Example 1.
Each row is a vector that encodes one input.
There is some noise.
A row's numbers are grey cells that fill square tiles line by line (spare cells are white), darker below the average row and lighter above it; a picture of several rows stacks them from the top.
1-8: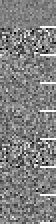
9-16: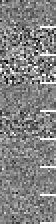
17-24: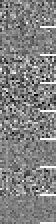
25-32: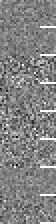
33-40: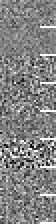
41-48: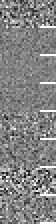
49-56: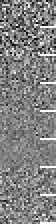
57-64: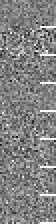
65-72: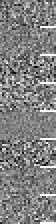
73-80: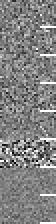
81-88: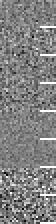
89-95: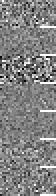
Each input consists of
either a point on a 5-point line, or a point on an 8-point line, or a node of a 10-node tree.
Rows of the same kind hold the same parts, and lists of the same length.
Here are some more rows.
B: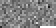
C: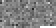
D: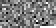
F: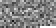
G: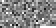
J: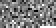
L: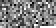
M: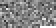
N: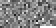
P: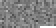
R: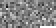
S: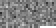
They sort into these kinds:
B, J, M, N, R
C, G
D, F, L, P, S

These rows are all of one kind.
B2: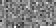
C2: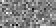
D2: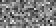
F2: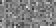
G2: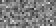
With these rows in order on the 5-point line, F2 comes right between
B2 and C2.
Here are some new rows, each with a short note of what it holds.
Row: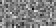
a point on a 5-point line
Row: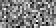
a node of a 10-node tree
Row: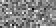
a point on a 5-point line
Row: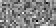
a node of a 10-node tree
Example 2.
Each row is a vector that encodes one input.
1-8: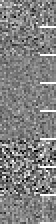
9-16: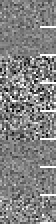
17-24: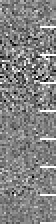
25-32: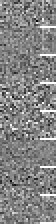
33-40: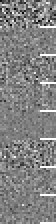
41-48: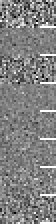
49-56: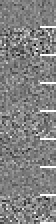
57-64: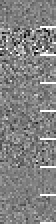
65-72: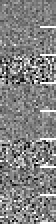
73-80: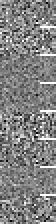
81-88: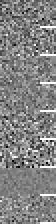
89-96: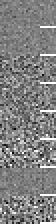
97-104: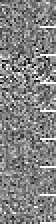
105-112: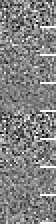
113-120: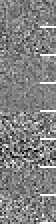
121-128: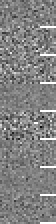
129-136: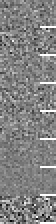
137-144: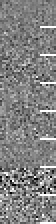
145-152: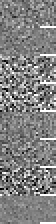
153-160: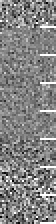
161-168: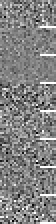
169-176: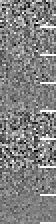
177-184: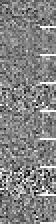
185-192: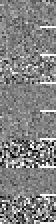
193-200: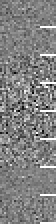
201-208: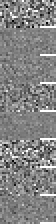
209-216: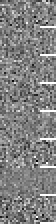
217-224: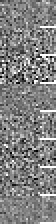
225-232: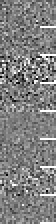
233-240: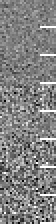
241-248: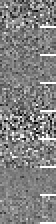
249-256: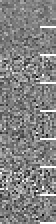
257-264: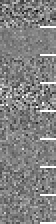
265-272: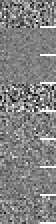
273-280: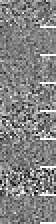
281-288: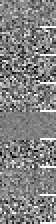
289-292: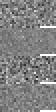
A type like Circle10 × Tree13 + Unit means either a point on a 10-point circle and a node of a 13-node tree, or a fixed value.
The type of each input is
Line10 + Line15 × (Tree10 + Unit).
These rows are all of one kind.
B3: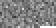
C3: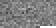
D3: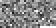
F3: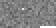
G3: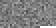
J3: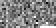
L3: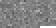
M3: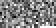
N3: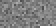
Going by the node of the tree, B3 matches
F3 and N3.
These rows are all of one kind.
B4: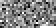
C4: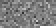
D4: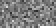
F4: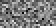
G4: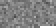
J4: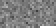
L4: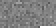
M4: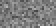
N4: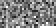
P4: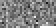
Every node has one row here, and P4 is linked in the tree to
B4.
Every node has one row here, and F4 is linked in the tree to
C4.
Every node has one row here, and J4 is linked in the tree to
D4, L4 and M4.
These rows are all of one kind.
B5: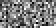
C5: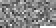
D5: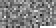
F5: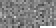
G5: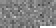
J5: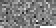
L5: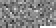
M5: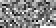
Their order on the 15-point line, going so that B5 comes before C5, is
F5, G5, B5, M5, L5, C5, J5, D5.
